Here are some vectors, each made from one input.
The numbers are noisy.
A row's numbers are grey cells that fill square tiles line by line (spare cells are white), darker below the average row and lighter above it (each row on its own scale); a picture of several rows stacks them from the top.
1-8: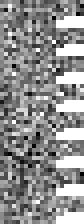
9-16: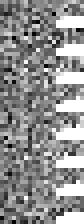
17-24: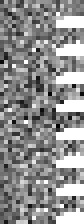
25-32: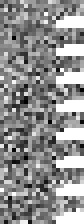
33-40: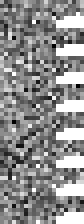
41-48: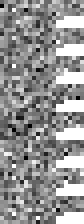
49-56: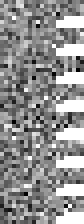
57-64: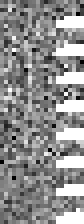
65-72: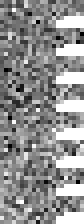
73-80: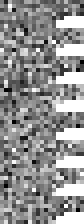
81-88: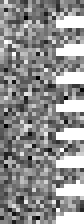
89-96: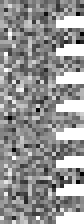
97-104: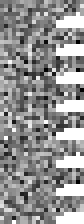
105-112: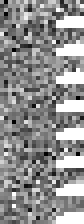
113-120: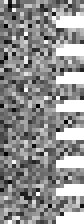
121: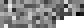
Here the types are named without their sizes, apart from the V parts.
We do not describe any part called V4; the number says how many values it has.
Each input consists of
a list of items, each a label and a value of V4.
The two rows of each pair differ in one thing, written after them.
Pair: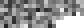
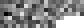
the value of V4 in item 1 of the list
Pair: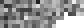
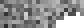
the label in item 2 of the list
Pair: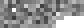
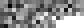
the value of V4 in item 1 of the list
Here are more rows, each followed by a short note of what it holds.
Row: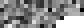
the empty list
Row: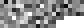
a list of one item
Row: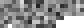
the empty list
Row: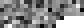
the empty list
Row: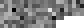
a list of one item
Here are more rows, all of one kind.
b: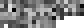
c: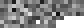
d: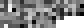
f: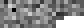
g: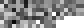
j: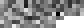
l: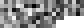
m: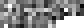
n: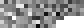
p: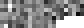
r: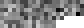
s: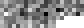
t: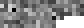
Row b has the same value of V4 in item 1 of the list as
d, g and t.
